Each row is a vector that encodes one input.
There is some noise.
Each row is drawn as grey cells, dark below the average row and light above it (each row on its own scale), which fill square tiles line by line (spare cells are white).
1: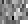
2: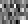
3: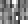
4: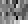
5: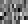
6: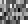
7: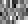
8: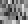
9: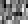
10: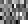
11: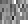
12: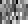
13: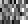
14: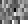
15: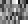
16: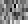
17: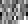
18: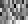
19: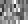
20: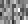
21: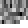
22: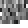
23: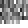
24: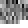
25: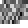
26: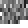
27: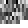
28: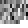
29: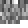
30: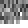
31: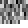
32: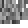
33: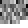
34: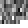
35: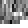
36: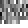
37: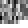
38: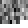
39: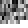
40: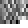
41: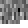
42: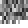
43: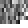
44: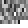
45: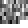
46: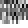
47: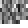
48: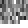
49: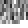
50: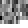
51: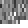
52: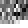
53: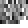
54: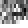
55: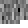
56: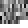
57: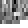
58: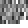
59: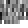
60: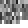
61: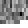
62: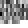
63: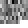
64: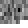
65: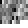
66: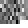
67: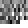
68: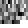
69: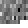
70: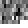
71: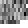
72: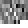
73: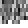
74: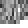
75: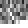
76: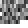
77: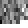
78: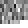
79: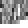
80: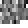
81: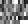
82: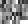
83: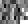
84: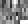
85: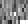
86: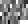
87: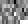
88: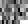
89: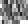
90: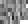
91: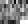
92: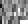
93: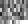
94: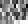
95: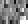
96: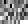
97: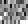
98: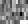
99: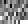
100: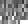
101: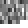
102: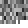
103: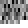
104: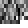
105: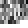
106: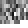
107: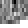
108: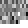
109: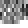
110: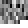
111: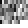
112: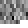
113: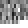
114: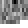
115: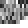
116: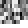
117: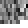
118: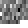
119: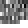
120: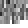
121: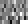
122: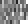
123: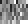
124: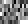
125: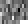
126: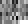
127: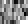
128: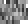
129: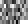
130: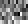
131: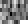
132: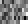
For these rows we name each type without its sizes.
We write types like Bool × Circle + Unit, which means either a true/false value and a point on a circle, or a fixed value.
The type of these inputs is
Line × Tree × Tree.
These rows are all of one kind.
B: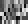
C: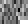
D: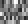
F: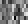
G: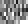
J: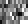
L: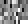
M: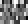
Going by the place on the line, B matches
L and M.
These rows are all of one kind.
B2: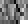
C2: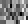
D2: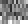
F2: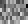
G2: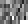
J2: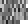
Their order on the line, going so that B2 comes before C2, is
F2, B2, G2, C2, D2, J2.
